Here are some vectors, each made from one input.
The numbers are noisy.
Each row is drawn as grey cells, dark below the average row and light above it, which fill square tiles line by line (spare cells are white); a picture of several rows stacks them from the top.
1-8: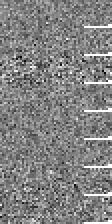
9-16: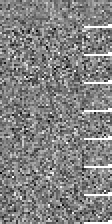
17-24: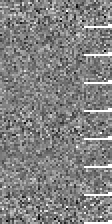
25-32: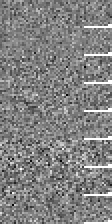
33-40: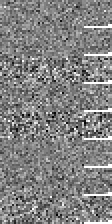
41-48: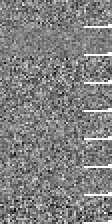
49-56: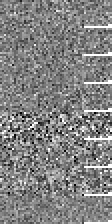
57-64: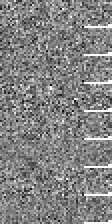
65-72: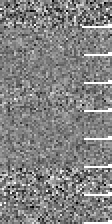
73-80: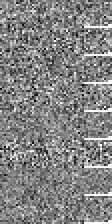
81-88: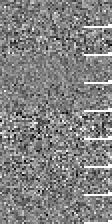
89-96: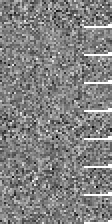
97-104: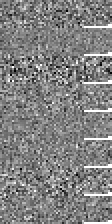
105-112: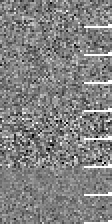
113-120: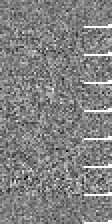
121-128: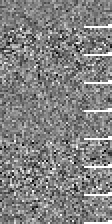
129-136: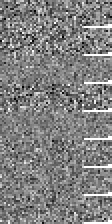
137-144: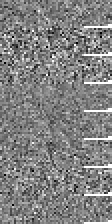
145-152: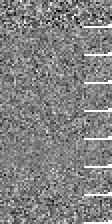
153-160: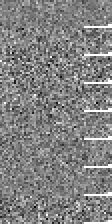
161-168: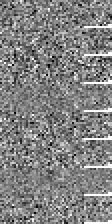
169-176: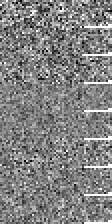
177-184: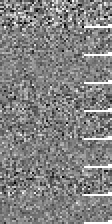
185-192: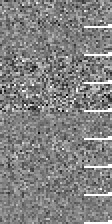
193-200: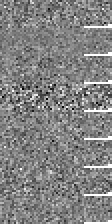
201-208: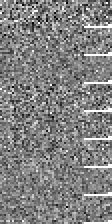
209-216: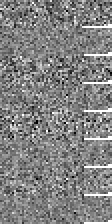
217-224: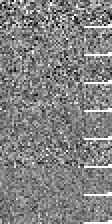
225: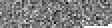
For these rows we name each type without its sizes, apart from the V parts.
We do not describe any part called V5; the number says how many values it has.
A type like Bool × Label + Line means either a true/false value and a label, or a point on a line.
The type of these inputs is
(Bool × Line × V5 + Circle) × Label.
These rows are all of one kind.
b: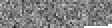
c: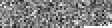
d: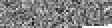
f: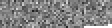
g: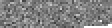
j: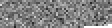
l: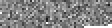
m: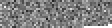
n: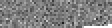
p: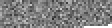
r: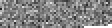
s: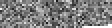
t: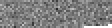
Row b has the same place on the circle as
f, l and r.
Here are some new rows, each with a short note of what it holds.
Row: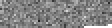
a point on a circle and a label
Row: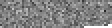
a label, a point on a line, a true/false value and a value of V5
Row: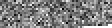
a label, a point on a line, a true/false value and a value of V5
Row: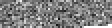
a point on a circle and a label
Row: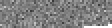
a point on a circle and a label
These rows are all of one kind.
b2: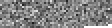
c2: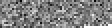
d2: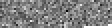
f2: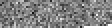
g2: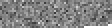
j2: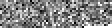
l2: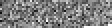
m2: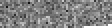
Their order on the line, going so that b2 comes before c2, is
j2, b2, g2, l2, f2, d2, m2, c2.
